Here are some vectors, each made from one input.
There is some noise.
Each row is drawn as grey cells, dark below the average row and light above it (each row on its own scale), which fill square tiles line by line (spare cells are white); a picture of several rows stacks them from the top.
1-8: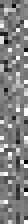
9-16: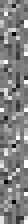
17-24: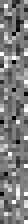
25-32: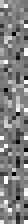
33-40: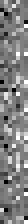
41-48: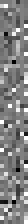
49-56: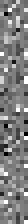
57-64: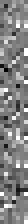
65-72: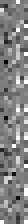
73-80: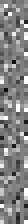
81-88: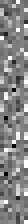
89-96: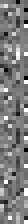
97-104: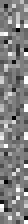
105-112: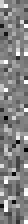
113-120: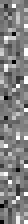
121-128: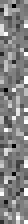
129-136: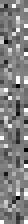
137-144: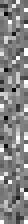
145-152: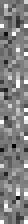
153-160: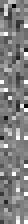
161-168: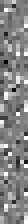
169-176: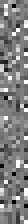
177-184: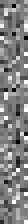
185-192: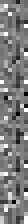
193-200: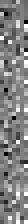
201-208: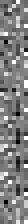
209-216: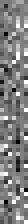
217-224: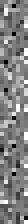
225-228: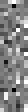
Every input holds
a point on a 5-point line, together with either a point on a 7-point line, or a point on an 11-point line.
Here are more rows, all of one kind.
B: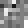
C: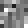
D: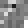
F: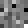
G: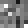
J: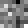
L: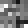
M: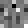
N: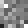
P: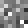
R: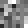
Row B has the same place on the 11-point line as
D and R.
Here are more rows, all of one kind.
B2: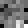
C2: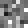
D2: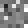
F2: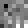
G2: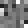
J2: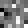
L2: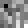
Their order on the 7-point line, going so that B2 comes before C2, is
D2, L2, F2, B2, J2, C2, G2.
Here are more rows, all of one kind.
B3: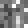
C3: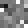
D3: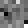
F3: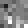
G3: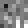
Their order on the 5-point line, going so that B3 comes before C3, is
D3, B3, G3, F3, C3.
